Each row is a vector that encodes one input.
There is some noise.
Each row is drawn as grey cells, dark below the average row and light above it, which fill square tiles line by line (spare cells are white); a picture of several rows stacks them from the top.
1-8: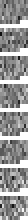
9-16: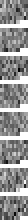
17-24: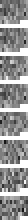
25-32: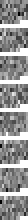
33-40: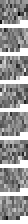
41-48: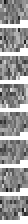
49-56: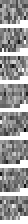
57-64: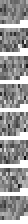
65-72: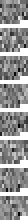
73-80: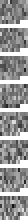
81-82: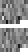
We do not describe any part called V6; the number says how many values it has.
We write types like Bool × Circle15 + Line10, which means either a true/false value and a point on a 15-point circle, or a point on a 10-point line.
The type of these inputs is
Line4 × (Line5 + V6).
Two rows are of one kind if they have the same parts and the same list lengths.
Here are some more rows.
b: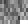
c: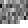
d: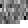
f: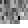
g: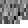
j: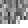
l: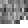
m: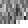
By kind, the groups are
b, f, l
c, d, g, j, m

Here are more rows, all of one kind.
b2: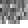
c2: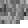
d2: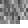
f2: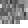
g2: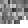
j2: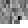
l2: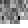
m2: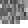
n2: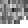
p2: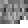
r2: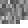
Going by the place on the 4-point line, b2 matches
g2, j2, l2 and n2.
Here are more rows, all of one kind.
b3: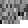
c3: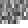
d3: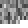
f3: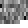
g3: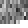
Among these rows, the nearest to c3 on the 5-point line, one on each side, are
b3 and f3.
